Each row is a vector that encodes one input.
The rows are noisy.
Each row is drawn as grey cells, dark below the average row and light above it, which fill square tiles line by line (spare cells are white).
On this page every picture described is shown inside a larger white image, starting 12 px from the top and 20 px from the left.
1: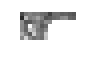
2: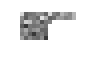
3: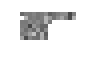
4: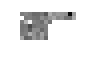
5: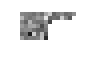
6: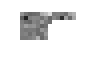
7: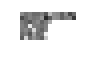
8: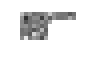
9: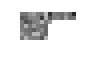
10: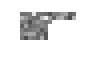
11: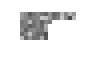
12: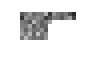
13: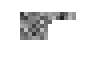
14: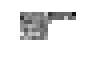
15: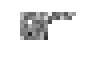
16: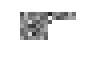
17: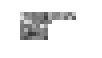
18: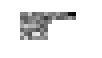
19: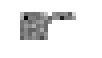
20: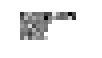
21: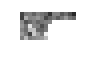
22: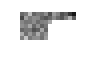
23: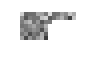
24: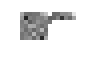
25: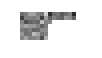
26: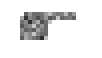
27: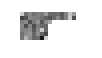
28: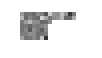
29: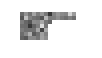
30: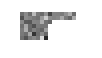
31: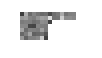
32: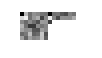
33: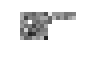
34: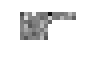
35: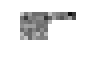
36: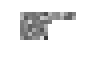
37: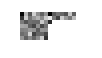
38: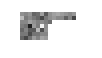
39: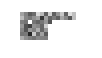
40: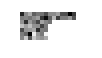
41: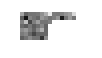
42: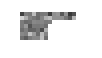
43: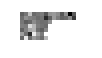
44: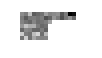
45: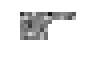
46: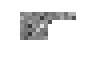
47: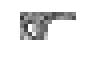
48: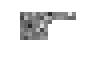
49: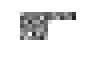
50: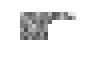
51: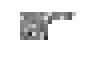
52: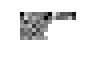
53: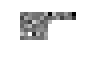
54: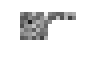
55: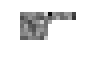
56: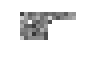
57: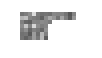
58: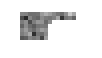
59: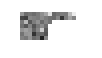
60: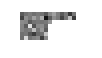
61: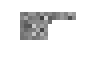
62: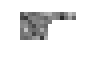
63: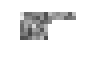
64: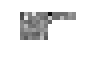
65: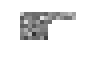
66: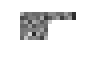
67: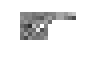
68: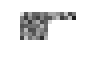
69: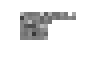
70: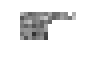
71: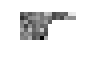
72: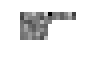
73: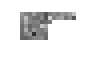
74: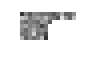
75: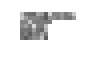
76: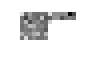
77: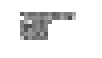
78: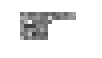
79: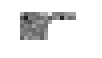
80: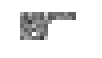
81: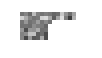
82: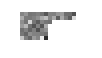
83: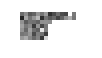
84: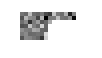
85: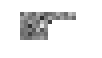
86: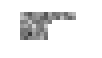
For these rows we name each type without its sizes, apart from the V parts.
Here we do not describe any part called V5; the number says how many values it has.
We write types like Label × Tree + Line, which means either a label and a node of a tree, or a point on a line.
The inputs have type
Bool × Bool × Bool × (Line + V5).
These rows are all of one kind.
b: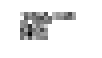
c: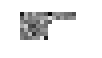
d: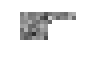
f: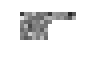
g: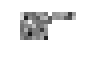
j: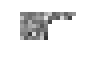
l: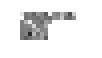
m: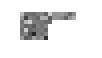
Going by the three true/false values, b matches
g and l.
